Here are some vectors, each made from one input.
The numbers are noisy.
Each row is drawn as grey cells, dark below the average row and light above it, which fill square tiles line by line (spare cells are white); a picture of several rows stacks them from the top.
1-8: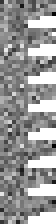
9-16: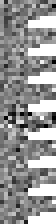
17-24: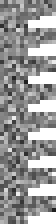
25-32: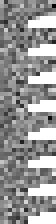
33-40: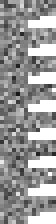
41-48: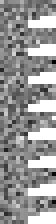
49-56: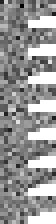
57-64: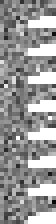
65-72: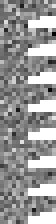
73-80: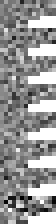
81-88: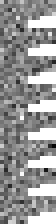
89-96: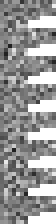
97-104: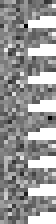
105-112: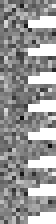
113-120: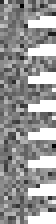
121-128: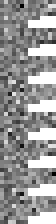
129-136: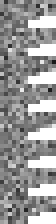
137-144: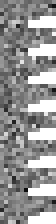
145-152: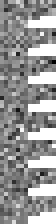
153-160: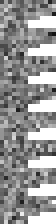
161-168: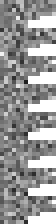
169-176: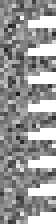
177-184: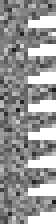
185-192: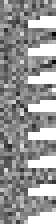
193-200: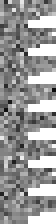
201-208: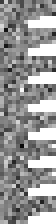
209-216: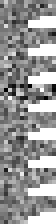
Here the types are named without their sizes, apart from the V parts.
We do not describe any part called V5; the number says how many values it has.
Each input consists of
a list of items, each a label and a value of V5.
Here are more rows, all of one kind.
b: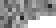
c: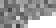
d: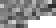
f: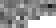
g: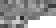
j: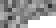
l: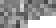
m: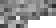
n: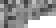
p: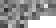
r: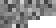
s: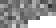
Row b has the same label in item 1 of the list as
j, n and s.
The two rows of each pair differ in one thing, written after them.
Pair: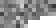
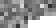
the value of V5 in item 2 of the list
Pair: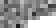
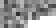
the value of V5 in item 2 of the list
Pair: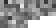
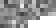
the value of V5 in item 1 of the list
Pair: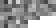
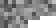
the label in item 2 of the list
